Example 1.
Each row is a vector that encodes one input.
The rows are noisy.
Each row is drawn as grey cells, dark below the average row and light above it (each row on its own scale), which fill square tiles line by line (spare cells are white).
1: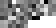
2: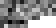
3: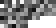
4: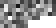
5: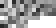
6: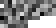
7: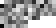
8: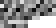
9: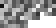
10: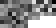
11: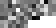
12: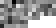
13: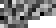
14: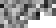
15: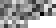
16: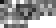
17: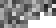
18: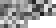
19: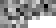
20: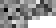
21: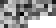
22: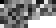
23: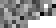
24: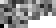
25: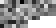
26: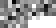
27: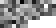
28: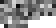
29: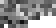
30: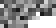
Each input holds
three true/false values.
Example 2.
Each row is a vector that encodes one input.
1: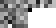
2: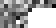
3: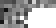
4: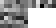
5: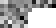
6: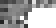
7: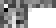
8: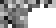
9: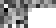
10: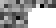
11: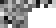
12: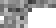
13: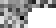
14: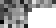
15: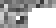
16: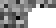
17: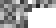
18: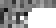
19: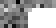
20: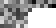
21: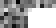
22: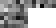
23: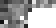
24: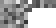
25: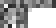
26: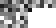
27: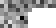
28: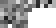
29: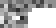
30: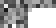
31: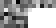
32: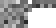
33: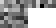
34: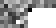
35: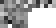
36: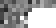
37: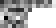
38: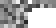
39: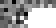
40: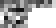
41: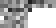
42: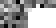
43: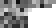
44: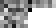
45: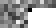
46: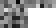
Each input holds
one of 4 labels.
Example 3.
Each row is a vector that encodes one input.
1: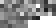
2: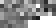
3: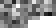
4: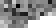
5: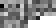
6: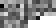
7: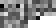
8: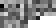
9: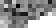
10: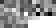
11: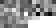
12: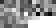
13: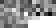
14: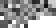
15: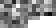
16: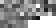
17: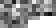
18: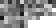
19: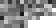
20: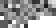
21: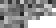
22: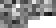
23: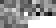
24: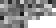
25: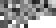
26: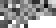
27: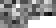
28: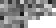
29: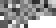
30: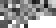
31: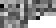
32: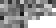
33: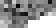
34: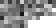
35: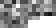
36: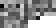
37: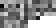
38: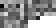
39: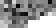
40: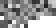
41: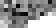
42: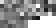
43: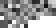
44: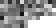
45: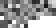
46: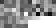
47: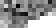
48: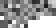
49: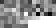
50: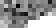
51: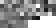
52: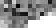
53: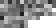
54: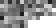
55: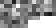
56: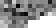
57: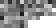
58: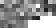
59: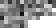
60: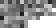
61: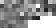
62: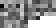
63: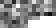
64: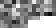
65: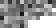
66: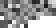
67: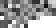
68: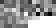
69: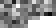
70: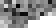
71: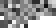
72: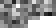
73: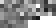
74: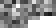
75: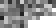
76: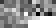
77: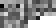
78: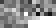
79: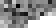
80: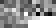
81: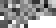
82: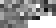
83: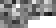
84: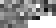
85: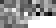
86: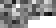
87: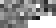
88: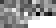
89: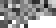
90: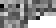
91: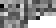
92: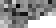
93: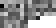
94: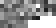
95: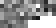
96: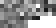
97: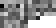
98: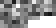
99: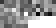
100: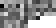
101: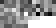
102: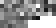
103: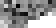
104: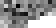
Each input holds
a point on a 7-point line.
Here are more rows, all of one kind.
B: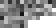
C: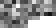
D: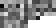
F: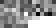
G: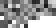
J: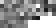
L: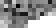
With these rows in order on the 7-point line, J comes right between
D and G.
